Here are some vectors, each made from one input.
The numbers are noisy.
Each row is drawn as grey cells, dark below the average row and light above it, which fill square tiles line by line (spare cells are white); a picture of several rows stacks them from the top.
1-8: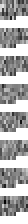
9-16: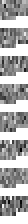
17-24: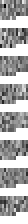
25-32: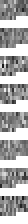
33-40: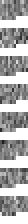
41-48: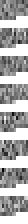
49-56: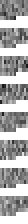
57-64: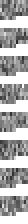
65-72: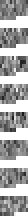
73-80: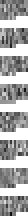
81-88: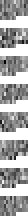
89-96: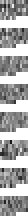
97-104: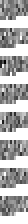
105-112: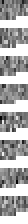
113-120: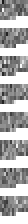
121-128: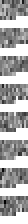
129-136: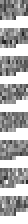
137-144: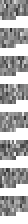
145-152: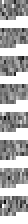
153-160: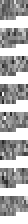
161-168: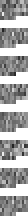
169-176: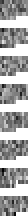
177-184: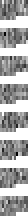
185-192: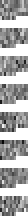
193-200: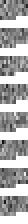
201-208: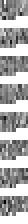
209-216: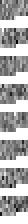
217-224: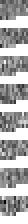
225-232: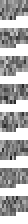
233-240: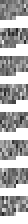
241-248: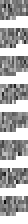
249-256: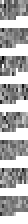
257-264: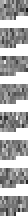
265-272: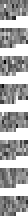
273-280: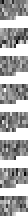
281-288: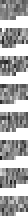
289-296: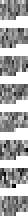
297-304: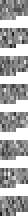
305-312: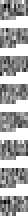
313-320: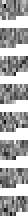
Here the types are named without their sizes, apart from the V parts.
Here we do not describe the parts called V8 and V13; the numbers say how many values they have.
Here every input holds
a node of a tree, a true/false value, a value of V8 and a value of V13.
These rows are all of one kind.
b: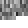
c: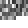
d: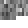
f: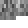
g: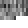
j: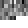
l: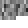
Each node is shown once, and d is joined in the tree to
c.
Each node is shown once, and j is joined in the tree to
c, g and l.
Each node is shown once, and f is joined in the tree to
g.
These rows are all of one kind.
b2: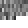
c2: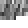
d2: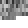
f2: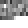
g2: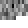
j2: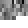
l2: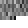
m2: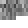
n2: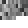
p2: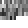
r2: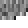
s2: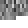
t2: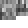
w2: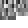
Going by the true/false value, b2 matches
d2, f2 and n2.
